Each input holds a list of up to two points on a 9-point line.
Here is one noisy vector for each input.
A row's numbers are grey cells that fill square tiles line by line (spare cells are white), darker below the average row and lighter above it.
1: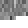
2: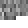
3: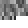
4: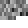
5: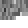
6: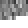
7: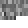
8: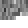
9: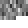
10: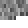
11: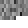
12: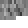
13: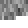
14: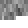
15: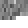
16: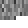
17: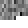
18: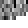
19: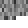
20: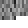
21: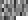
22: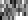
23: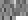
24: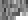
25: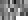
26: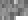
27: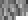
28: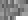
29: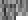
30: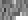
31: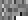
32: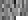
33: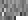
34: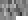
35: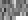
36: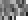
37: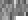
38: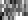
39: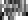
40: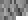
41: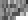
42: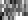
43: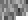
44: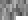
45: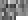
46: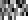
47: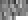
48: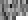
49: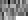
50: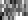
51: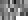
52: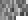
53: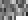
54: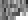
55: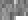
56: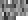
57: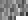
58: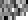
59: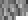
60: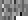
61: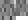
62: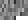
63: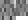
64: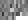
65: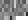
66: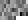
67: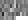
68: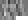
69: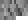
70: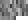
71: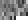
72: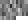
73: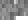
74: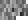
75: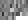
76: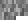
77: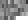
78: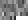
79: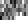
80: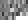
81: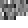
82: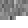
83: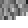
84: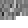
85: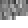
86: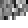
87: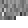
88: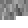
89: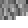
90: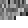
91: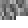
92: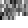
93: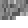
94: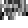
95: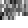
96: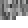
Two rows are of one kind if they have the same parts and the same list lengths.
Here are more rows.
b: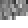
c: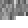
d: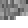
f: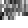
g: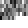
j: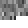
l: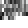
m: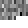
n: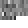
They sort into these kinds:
b, c, d
f, g, l
j, m, n

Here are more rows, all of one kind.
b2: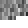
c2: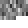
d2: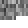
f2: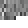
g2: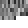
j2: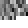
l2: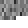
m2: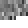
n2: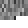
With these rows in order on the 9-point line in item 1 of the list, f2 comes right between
b2 and l2.
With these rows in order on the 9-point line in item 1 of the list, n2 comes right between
g2 and l2.
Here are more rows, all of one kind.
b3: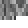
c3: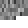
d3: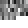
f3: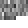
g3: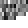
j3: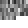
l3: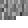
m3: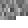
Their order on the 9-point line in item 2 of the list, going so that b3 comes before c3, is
l3, f3, b3, g3, c3, m3, d3, j3.
